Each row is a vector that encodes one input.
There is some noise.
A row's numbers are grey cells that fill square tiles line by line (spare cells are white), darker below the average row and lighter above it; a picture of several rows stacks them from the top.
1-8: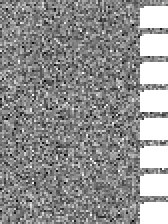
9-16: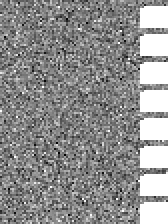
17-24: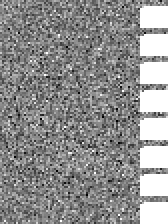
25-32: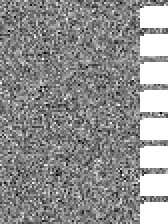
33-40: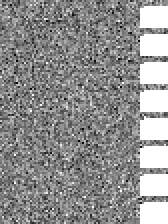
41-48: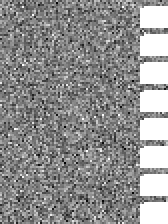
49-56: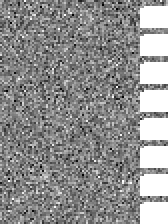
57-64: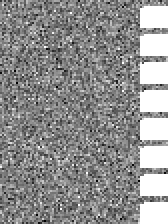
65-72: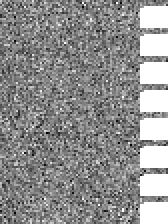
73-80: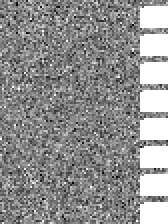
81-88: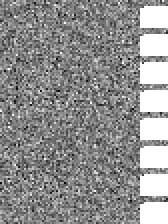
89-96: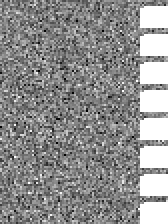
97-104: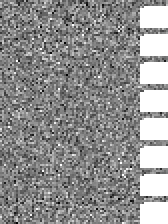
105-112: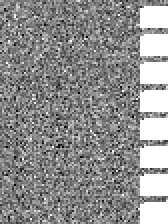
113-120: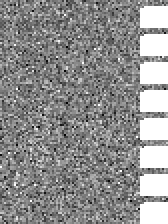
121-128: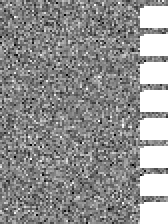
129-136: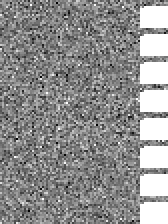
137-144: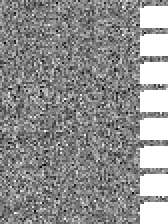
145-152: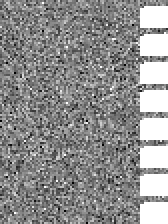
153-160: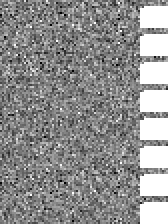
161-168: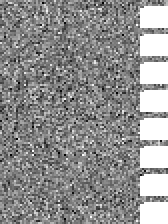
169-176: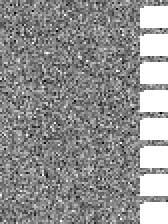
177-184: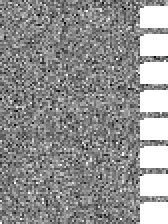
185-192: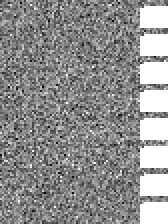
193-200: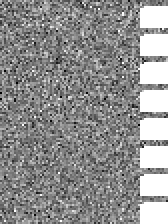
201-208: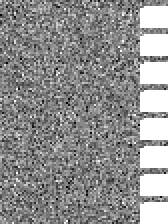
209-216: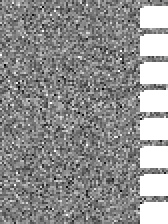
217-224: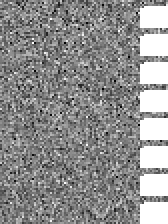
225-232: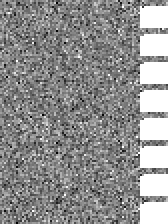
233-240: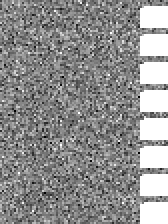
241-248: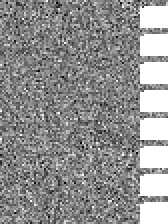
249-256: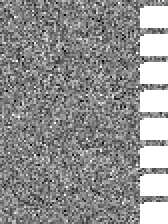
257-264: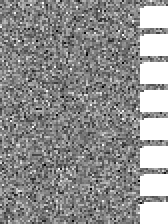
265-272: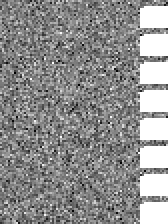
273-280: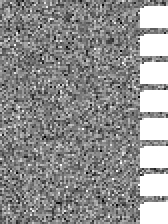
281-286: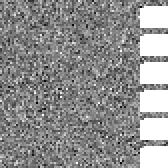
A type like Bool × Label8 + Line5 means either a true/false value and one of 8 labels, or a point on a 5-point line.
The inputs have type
((Bool × Bool × Bool + Line11) × Line13 + Circle11) × Circle11.
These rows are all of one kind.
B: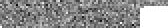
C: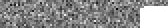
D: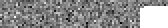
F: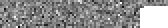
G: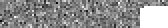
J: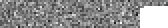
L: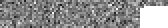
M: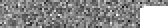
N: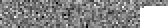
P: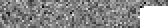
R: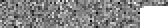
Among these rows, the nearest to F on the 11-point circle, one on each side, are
C and M.
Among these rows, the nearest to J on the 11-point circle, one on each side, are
B and P.
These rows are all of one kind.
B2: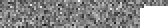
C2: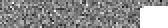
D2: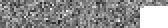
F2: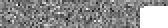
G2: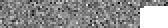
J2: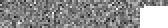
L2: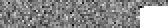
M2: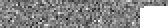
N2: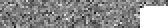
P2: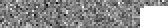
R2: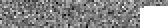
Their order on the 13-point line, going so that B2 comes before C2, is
R2, B2, L2, G2, C2, F2, M2, N2, P2, J2, D2.
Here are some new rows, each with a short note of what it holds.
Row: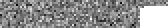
a point on each of two 11-point circles
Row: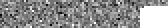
a point on each of two 11-point circles
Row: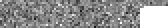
a point on an 11-point circle, a point on a 13-point line and three true/false values
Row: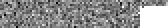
a point on each of two 11-point circles
